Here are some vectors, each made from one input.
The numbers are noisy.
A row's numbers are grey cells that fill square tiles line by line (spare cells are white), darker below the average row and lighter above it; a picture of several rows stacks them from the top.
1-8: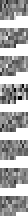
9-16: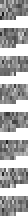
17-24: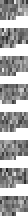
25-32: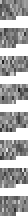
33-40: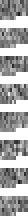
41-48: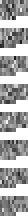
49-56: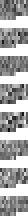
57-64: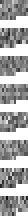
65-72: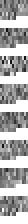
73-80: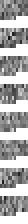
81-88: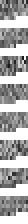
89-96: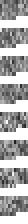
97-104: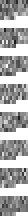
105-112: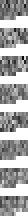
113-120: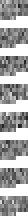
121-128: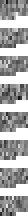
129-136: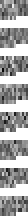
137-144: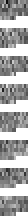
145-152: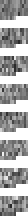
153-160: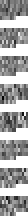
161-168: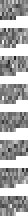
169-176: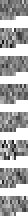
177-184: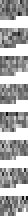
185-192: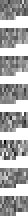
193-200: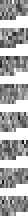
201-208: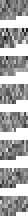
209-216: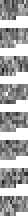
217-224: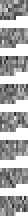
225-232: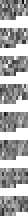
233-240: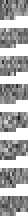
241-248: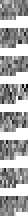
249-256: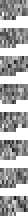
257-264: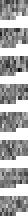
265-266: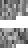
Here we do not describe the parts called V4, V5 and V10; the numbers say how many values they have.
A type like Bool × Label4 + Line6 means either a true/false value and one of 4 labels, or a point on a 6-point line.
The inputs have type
Bool × V10 + (Label8 + Tree11) × V4 × V5.
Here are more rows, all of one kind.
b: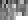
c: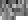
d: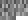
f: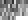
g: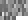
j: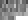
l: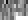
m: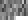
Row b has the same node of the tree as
d and j.
